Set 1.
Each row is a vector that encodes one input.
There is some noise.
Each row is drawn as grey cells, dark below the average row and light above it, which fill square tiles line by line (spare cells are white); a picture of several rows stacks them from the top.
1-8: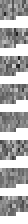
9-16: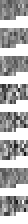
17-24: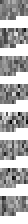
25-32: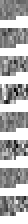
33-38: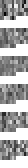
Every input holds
a point on a 7-point line.
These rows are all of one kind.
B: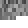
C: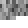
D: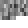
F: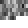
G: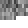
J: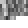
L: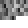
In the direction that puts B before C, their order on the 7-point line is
D, F, G, L, B, J, C.
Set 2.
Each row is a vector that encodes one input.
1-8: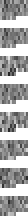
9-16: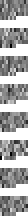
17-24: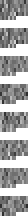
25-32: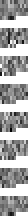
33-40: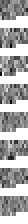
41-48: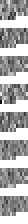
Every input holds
three true/false values.
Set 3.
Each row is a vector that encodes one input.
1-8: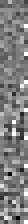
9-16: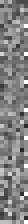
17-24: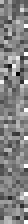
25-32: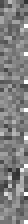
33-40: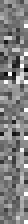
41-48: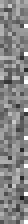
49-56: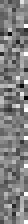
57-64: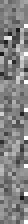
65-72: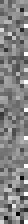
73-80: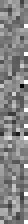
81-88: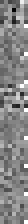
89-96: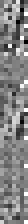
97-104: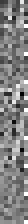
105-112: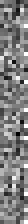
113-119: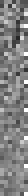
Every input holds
a point on an 11-point circle.
